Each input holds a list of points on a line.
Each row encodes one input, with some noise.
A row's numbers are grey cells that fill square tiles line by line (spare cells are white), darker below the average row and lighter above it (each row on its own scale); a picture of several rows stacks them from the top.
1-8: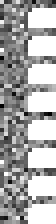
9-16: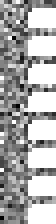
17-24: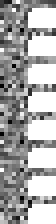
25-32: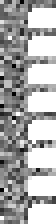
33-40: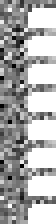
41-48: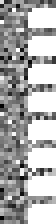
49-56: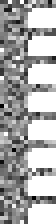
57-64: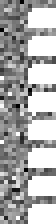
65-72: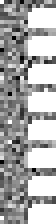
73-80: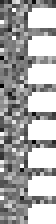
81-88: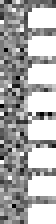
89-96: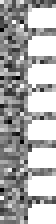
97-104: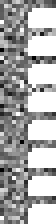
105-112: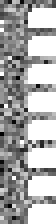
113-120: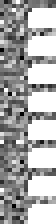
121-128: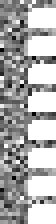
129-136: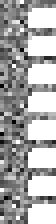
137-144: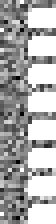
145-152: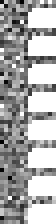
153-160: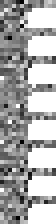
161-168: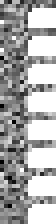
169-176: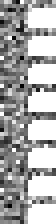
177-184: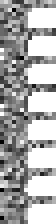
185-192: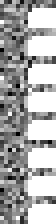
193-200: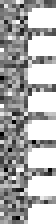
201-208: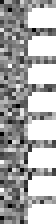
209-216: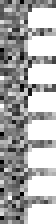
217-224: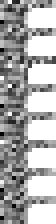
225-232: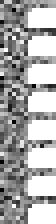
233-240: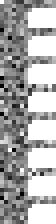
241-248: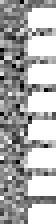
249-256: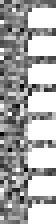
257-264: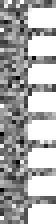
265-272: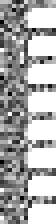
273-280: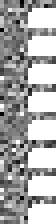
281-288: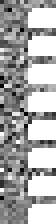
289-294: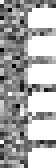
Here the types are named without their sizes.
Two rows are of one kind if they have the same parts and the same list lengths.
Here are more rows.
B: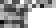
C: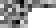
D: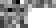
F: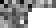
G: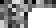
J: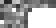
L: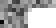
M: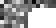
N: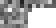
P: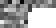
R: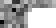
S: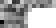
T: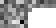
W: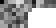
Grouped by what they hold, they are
B, D, G, J, M, S, T, W
C, F, N, P, R
L

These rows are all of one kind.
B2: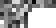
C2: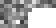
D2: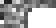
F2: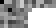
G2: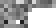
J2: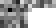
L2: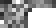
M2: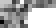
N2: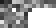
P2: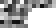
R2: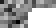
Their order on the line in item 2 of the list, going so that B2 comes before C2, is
M2, P2, F2, B2, R2, G2, L2, D2, N2, C2, J2.
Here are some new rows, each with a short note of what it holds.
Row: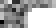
a list of one item
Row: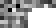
a list of two items
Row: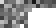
a list of two items
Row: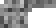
a list of two items
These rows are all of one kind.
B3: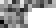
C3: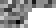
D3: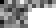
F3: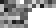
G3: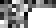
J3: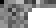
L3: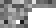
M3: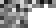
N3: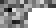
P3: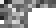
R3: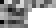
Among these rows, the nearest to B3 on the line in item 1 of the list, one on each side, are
M3 and P3.
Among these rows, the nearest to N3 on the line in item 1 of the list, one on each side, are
C3 and F3.
